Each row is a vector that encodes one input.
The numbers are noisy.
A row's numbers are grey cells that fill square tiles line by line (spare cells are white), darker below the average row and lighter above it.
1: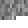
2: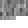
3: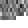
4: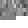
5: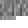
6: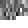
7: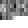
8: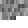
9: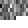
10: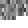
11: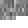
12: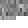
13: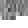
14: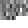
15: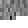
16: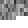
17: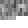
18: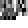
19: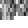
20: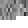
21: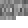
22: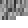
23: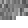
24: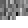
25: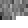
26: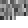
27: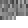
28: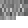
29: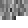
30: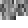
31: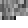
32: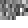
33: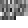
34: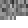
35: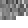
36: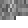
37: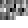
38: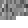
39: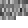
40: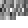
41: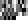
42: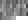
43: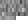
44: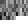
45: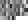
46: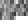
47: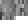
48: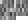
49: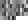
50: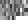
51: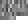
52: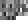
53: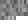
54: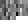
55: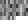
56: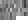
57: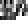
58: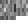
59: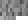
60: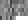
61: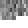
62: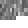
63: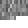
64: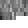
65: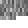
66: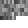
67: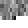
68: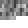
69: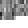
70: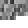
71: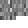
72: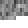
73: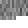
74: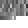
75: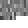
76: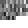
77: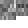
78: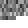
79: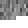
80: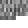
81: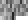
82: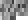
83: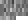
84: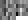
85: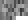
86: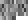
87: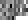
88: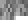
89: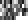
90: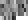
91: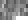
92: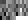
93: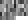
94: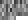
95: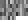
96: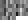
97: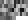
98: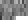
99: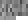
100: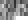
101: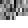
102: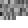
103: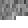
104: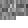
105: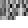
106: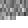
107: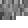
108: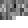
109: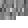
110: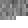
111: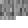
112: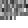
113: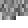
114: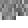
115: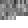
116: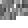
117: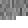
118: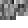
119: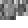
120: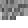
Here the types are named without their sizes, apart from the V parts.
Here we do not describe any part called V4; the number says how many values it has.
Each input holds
a list of items, each a true/false value and a value of V4.
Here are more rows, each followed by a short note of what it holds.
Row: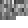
a list of two items
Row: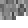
a list of three items
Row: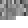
a list of two items
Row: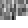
a list of two items
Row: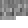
a list of three items
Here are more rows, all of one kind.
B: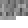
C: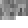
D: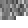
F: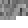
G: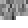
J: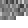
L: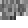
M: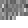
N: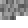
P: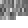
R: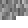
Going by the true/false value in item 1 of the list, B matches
C, F, M and P.
